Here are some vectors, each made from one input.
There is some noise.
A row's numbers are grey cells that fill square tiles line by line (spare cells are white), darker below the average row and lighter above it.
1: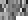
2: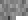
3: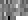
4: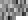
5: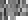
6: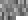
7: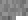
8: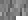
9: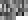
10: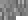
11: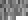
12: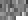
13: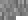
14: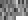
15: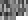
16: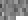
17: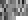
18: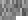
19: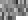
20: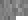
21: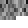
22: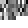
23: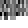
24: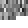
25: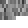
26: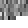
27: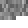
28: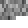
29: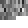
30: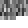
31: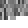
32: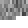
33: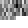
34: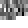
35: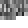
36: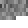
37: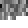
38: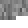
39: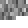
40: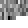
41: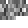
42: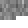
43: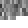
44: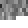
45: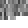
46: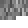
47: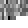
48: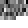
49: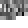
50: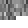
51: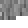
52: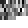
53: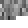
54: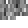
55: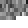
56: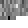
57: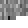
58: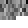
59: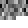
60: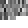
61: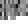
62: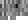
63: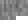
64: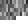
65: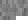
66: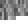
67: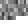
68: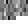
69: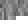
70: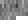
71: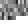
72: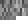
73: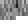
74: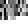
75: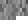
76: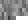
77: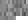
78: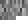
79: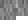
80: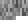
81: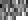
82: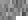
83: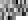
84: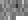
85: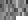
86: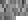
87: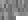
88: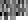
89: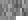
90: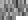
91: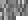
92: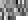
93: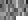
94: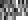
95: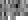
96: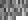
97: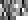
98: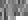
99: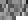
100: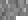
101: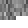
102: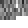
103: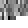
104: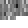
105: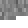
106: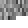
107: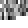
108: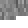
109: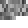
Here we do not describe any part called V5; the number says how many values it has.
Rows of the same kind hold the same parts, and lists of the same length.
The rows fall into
3 kinds.
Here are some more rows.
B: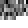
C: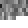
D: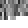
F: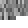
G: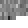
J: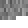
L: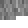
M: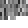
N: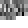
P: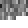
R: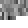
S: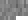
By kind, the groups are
B, N
C, D, G, L
F, J, M, P, R, S

